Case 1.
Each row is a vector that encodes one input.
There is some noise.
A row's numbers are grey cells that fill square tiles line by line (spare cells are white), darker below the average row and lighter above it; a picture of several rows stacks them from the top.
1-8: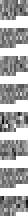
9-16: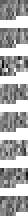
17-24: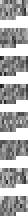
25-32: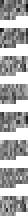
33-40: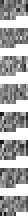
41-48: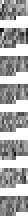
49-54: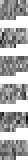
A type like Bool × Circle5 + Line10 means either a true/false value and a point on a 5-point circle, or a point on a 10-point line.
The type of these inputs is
Line7.
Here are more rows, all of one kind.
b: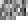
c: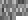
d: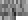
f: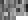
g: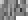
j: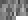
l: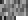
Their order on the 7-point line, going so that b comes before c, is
b, g, d, c, j, f, l.
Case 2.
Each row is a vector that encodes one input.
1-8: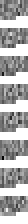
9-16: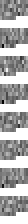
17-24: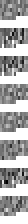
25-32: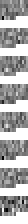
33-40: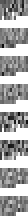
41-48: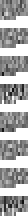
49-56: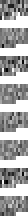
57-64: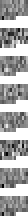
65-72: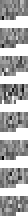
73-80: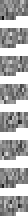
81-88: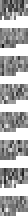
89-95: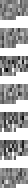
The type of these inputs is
Bool × Bool × Bool.
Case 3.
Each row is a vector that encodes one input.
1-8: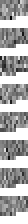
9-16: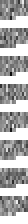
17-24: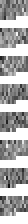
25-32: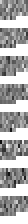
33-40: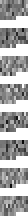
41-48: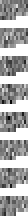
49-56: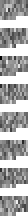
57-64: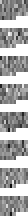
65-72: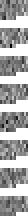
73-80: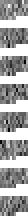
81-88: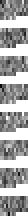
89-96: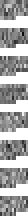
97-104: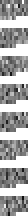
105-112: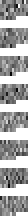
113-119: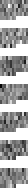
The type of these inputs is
Circle20.
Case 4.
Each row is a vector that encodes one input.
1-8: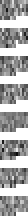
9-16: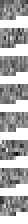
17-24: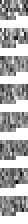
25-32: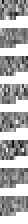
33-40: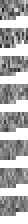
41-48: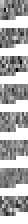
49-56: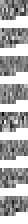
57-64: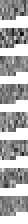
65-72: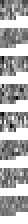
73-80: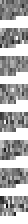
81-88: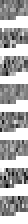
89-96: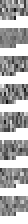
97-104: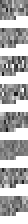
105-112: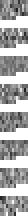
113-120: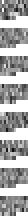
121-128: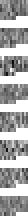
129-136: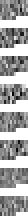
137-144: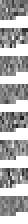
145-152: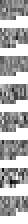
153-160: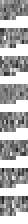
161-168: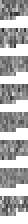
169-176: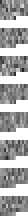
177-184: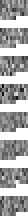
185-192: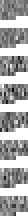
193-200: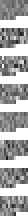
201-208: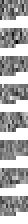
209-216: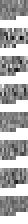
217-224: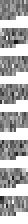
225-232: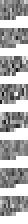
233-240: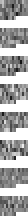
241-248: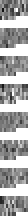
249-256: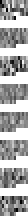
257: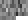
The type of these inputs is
Line8.
